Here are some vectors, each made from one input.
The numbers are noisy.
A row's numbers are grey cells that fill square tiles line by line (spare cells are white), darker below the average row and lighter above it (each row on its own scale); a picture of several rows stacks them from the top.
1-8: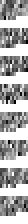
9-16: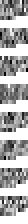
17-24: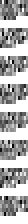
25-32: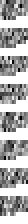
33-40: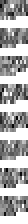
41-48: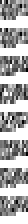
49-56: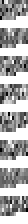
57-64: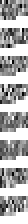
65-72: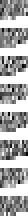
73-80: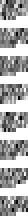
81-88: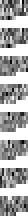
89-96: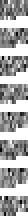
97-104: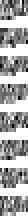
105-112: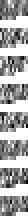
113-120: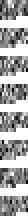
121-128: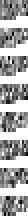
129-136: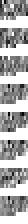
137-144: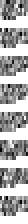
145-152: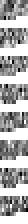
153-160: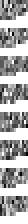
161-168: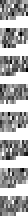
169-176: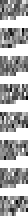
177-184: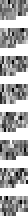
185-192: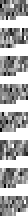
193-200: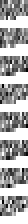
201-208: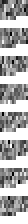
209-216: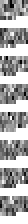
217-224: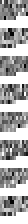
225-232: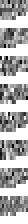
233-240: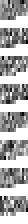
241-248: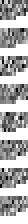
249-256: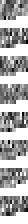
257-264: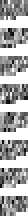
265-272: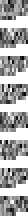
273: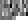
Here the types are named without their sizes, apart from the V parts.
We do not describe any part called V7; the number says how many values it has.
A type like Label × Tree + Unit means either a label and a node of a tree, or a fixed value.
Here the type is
Bool × (Line + List(V7)).
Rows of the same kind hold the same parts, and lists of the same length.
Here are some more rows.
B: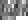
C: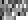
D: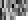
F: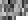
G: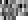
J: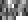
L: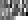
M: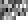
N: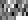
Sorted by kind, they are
B, J, N
C, M
D
F, G, L

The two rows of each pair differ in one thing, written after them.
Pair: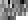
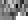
the true/false value
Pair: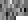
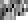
the true/false value
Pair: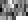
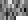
the value of V7 in item 1 of the list
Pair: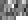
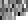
the true/false value
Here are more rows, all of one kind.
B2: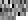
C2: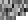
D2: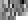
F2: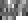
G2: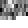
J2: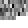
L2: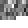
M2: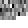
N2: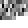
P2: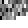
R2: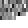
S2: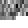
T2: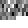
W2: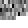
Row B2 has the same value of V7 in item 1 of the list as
G2, J2, M2 and W2.
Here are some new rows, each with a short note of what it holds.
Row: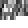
a true/false value, together with the empty list
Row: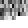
a true/false value, together with a list of two items
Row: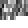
a true/false value, together with the empty list
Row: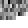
a true/false value, together with a list of two items
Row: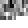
a point on a line and a true/false value
